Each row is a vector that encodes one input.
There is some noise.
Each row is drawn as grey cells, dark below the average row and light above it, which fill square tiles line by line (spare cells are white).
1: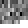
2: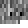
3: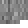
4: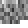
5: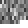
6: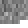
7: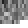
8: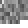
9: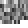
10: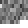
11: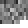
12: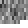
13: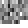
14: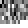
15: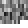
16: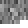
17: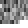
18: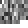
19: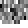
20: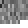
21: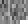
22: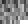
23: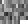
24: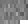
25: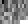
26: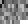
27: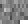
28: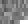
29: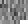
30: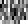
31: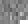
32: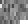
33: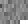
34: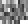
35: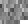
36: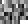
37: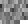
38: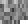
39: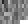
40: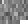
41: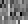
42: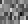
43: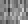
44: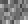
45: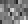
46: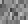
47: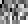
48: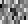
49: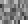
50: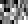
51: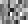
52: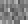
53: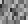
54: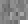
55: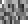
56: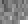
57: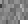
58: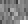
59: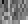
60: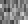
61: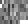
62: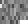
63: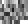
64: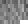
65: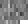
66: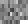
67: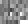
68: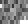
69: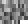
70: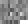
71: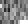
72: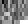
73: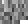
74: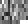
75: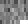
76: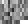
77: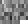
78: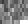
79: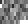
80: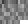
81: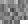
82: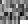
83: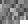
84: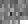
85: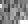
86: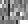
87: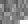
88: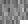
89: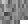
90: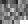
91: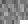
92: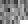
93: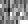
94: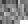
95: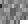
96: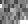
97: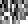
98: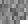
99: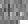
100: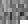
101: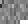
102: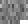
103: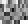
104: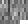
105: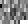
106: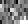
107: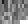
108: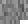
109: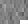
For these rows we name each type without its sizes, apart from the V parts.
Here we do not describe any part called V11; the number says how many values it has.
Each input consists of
a true/false value, together with either a node of a tree, or a value of V11.
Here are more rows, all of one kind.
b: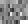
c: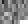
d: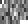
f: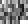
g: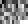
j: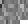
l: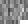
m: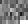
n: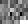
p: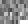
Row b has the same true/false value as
c, f and p.
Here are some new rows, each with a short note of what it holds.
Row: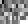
a true/false value and a value of V11
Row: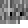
a node of a tree and a true/false value
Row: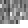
a node of a tree and a true/false value
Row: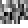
a true/false value and a value of V11
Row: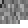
a true/false value and a value of V11
